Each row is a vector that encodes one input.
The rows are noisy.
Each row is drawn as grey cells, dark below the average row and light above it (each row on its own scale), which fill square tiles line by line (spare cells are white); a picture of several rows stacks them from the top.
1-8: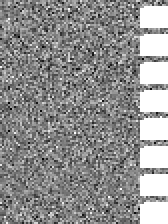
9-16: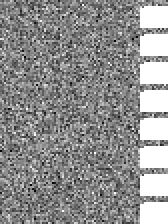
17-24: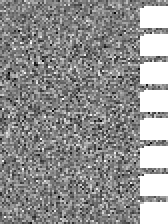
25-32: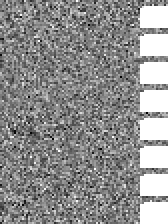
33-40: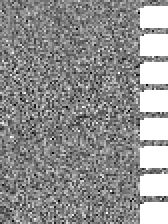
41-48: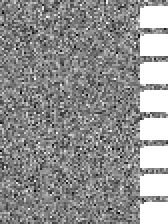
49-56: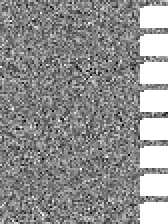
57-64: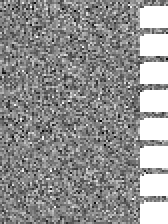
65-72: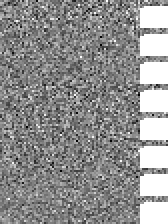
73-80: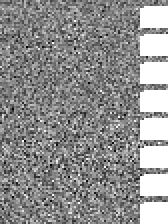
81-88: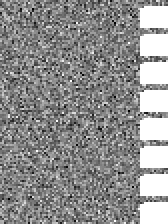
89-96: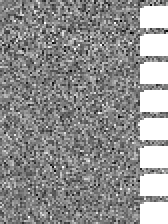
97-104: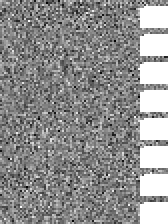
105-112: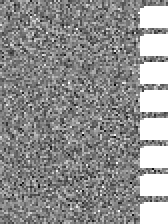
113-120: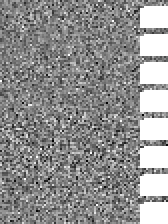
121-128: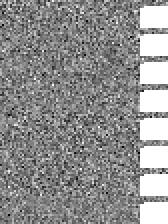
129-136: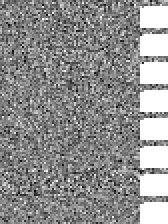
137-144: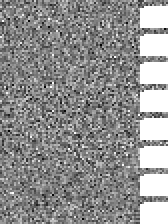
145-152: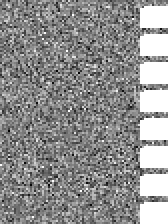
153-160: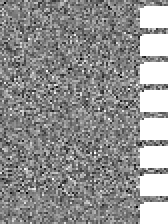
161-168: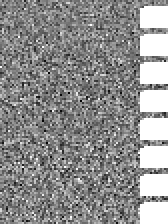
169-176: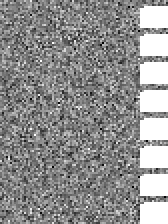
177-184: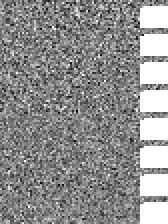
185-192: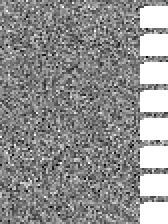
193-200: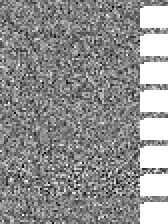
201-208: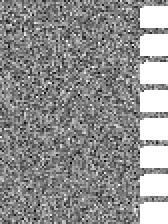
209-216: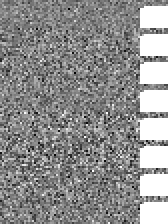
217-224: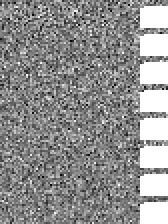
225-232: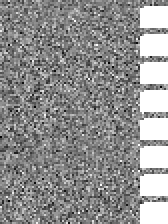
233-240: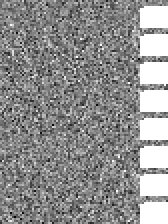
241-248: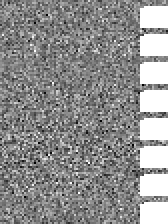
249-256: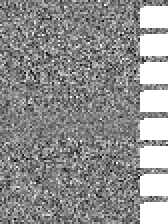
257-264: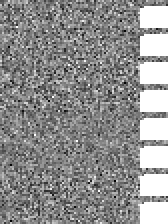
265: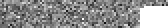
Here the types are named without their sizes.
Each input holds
a point on a line and a true/false value, together with either a point on a circle, or a fixed value.
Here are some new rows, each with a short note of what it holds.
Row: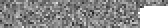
a point on a line and a true/false value
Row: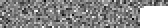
a point on a circle, a point on a line and a true/false value
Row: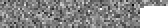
a point on a circle, a point on a line and a true/false value
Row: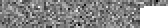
a point on a circle, a point on a line and a true/false value
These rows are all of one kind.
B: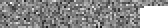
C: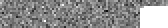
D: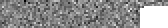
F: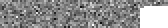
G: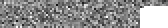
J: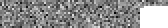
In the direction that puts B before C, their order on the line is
D, G, B, C, F, J.
